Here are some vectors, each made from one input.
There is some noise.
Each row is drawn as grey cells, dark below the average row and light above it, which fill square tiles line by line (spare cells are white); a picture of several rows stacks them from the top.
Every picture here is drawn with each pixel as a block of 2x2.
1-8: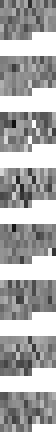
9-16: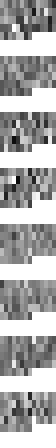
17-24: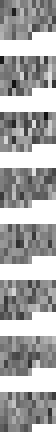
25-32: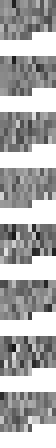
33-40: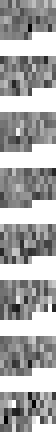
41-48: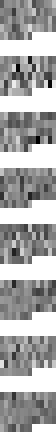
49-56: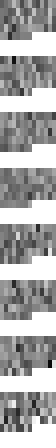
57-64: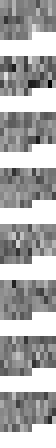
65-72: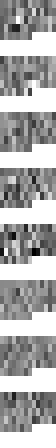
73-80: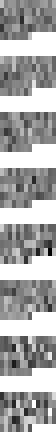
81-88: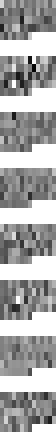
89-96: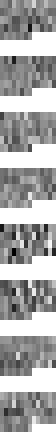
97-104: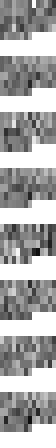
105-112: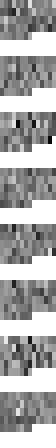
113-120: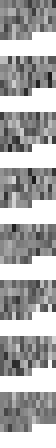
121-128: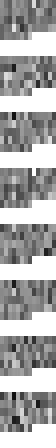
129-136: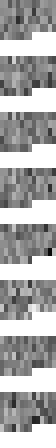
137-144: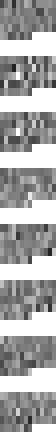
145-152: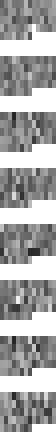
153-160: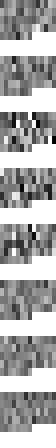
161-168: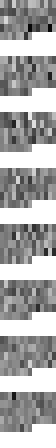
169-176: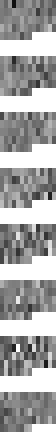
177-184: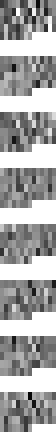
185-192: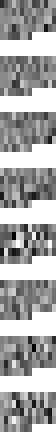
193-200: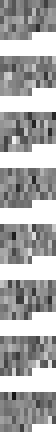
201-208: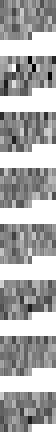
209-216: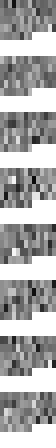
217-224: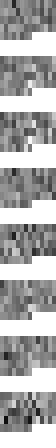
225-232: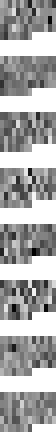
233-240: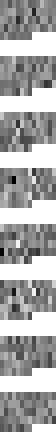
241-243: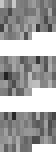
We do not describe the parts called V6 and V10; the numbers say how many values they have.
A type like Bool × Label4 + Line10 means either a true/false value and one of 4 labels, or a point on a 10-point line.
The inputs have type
Bool × (Line4 + V10) × V6.
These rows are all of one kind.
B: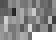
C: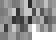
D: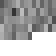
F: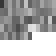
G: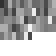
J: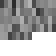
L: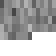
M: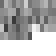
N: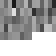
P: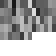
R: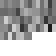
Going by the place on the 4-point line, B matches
C, F, G and R.
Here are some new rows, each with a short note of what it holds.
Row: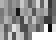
a point on a 4-point line, a true/false value and a value of V6
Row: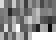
a true/false value, a value of V6 and a value of V10
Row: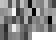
a true/false value, a value of V6 and a value of V10
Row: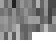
a point on a 4-point line, a true/false value and a value of V6
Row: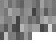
a true/false value, a value of V6 and a value of V10
